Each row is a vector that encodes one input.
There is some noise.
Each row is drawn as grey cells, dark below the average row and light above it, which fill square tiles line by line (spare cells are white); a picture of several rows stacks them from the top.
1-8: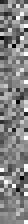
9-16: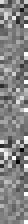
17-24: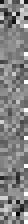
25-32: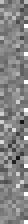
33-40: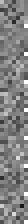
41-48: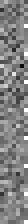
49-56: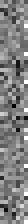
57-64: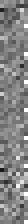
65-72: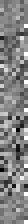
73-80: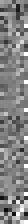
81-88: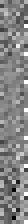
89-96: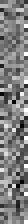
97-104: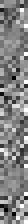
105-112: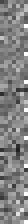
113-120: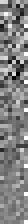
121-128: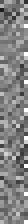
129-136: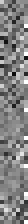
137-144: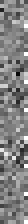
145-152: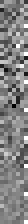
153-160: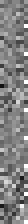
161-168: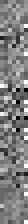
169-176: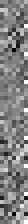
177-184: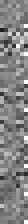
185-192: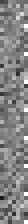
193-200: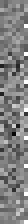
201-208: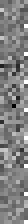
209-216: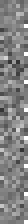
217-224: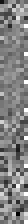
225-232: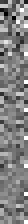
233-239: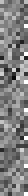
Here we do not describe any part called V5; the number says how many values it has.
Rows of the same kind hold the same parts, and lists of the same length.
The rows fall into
2 kinds.
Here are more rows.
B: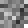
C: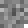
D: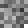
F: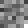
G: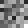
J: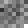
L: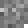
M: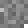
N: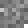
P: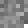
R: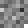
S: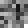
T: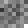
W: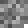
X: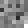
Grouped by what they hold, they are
B, C, D, L, M, N, P, R, W
F, G, J, S, T, X

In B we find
a point on a 3-point line, a point on a 7-point line and a value of V5.
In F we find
one of 8 labels.
